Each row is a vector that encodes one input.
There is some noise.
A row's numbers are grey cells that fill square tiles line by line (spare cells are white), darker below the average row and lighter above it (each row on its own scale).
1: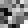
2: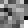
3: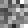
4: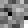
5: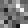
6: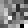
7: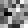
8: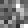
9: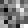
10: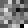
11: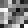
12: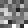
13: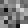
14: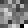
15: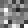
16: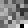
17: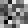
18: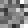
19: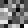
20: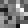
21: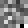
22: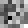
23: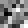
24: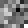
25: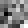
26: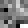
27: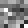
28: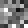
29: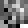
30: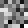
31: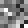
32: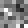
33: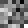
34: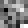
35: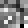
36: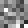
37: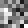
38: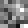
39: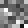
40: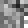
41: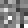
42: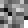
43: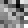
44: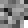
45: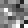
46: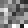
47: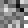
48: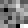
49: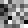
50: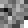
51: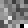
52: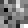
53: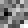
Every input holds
a point on a 5-point circle and a true/false value.
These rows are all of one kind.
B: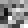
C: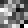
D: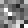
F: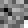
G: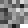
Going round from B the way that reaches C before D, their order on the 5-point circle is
B, F, C, D, G.
